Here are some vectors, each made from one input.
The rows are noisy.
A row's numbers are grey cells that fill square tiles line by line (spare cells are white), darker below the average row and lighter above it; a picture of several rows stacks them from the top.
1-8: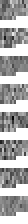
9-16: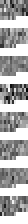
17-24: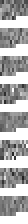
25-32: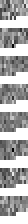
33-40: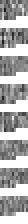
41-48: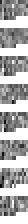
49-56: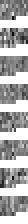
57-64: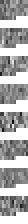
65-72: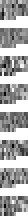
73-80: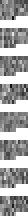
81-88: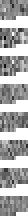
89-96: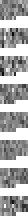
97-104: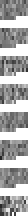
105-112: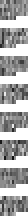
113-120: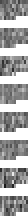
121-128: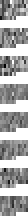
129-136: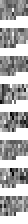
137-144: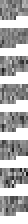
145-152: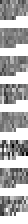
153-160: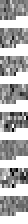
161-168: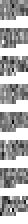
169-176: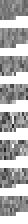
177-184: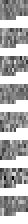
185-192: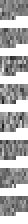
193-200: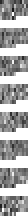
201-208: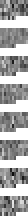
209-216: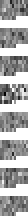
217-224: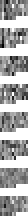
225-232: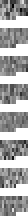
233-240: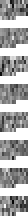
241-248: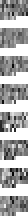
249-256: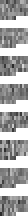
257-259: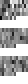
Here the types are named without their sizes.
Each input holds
a list of items, each a point on each of two lines.
